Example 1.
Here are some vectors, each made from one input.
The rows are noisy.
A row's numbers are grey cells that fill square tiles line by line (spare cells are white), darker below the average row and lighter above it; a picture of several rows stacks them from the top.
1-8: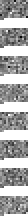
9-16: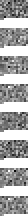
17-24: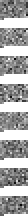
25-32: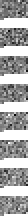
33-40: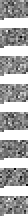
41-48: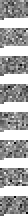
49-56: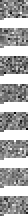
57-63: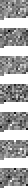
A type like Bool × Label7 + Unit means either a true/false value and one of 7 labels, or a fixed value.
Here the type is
Bool × (Circle9 + Unit).
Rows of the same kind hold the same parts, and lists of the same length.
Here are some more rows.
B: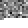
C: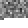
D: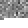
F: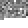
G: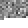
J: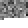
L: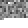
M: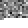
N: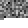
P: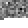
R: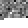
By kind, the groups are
B, M, N
C, D, F, G, J, L, P, R

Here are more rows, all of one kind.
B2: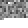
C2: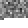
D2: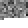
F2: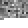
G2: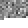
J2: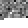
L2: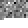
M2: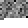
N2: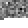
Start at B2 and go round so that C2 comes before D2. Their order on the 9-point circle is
B2, L2, N2, C2, G2, D2, F2, M2, J2.
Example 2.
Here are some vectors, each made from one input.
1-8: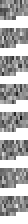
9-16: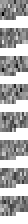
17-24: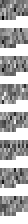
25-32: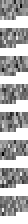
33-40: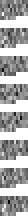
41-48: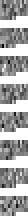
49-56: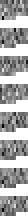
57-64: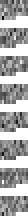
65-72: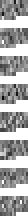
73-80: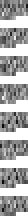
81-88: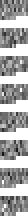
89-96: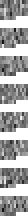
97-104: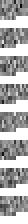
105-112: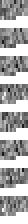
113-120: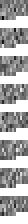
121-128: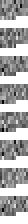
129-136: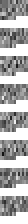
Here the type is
Bool × Bool × Bool × Bool × (Tree14 + Unit).
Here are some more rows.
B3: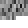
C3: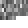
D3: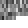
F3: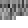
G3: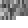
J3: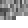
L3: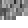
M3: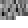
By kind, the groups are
B3, J3, L3, M3
C3, D3, F3, G3

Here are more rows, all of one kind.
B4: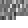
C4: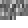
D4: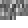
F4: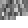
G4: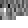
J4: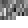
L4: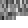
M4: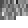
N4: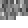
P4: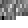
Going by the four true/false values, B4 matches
C4, D4 and P4.
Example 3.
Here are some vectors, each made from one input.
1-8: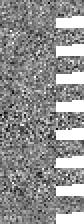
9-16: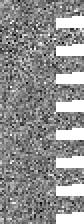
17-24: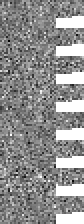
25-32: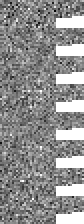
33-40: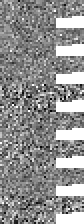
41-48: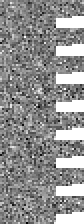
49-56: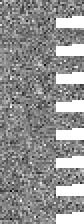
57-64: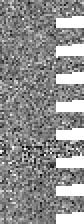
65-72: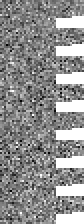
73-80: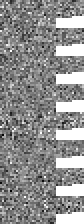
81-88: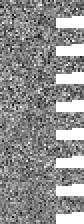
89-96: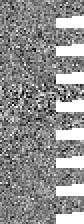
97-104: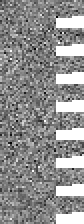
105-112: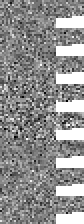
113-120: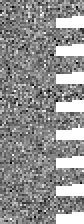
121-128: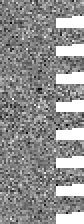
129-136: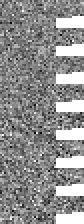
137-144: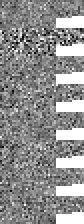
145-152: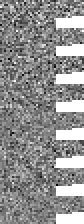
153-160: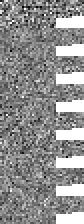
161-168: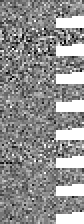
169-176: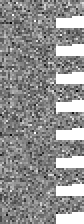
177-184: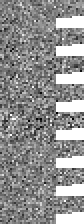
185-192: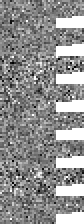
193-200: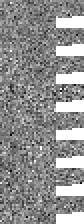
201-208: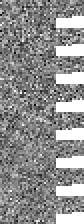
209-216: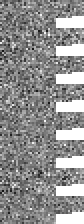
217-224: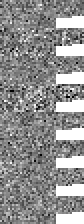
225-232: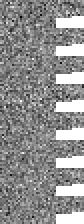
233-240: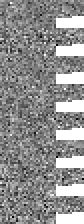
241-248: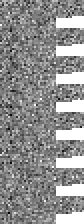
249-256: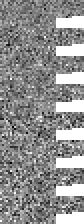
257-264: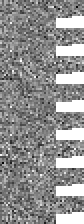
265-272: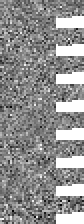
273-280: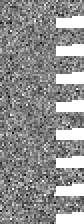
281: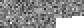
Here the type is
List2(Line18).
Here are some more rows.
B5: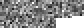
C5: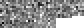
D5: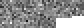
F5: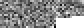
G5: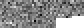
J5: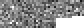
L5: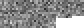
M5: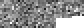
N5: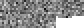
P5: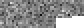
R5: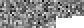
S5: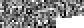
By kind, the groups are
B5, C5
D5, F5, G5, J5, L5, M5, N5, P5, R5
S5

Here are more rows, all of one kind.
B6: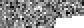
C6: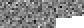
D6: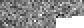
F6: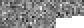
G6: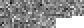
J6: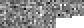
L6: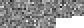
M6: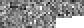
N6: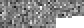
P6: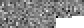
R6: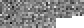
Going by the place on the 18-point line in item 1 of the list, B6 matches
F6, M6 and P6.
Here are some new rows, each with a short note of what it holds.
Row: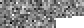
a list of two items
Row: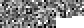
the empty list
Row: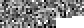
the empty list
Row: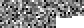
the empty list
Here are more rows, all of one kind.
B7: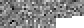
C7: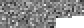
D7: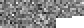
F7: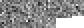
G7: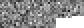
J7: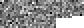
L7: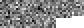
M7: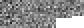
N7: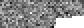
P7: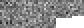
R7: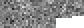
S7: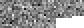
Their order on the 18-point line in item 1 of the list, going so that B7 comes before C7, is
F7, L7, M7, B7, R7, S7, J7, D7, P7, N7, G7, C7.
